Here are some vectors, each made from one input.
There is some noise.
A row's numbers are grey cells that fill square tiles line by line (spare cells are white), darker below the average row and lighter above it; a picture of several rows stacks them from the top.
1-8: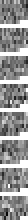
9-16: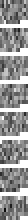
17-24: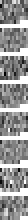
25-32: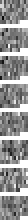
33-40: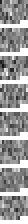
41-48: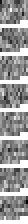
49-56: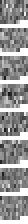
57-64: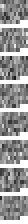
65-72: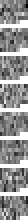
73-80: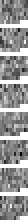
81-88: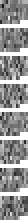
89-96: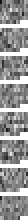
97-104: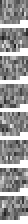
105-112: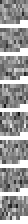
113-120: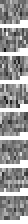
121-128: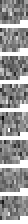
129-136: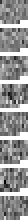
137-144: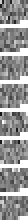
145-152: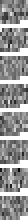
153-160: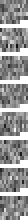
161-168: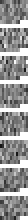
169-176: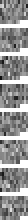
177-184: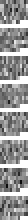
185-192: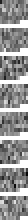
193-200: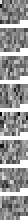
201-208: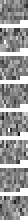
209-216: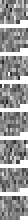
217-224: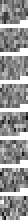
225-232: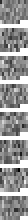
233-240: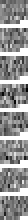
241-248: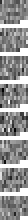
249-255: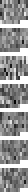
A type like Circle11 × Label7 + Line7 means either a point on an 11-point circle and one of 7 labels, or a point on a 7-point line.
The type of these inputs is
Bool × (Circle6 + Line8) × Line10.
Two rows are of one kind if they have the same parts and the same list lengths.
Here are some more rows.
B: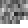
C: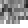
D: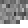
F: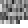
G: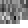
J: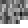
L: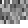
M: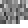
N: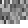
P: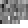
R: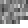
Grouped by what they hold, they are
B, D, J, L, N
C, F, G, M, P, R

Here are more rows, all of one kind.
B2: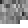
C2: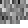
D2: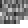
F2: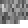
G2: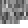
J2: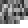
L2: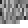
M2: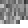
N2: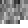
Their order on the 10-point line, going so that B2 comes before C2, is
G2, L2, M2, F2, B2, J2, C2, N2, D2.
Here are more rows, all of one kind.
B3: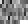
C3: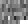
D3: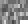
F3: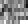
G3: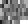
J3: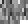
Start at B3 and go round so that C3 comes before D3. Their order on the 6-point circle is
B3, J3, G3, C3, F3, D3.
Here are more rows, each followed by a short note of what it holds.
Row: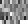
a point on an 8-point line, a point on a 10-point line and a true/false value
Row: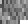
a point on a 6-point circle, a point on a 10-point line and a true/false value
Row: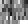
a point on a 6-point circle, a point on a 10-point line and a true/false value
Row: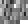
a point on a 6-point circle, a point on a 10-point line and a true/false value
